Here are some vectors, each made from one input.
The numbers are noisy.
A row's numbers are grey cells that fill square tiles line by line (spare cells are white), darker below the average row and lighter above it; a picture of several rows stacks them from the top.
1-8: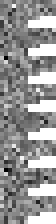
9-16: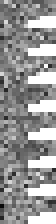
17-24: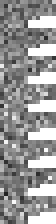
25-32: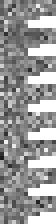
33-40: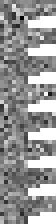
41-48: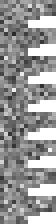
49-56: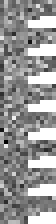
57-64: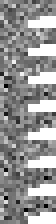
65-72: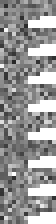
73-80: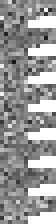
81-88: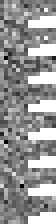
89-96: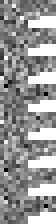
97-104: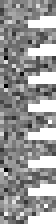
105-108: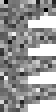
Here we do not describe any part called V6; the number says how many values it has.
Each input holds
a true/false value and a value of V6, together with either a fixed value, or a node of a 7-node tree.
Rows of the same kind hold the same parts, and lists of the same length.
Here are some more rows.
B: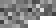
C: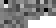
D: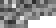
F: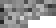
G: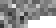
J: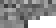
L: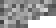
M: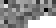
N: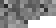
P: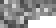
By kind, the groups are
B, C, D, F, G, N
J, L, M, P

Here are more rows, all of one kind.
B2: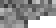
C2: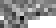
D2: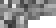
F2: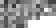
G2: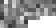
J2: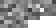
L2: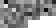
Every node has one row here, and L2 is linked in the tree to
C2, D2 and J2.
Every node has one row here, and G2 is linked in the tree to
J2.
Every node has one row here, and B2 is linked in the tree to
D2.
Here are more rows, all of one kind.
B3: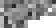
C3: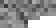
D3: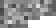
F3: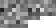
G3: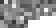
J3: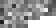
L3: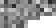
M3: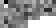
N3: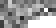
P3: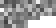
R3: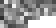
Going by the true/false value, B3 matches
F3 and M3.
